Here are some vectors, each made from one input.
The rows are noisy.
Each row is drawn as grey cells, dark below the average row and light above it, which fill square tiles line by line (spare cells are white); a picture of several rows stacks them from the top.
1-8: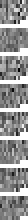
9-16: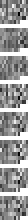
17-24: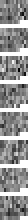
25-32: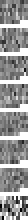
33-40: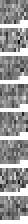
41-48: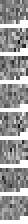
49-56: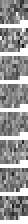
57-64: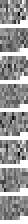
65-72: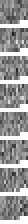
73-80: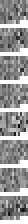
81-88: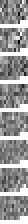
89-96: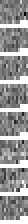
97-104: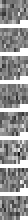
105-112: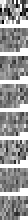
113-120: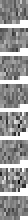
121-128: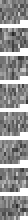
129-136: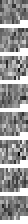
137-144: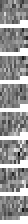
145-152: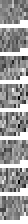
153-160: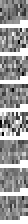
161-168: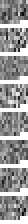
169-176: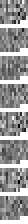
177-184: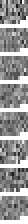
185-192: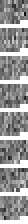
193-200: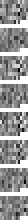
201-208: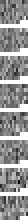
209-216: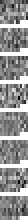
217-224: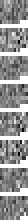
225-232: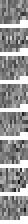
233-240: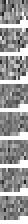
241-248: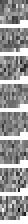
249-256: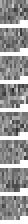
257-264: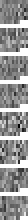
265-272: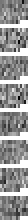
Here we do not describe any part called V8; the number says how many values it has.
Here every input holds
a list of up to three items, each a point on a 10-point line and a value of V8.
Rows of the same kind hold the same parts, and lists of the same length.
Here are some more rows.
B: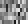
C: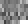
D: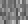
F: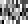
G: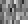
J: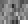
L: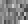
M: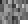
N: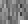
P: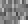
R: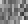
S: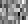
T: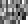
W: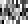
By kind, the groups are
B, S, T
C, D, L, N, P, R
F, W
G, J, M

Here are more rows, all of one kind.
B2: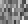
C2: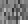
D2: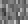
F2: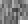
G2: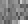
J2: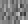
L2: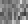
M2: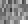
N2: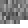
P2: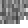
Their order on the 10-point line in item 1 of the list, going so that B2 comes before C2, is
D2, P2, L2, G2, M2, B2, F2, C2, J2, N2.
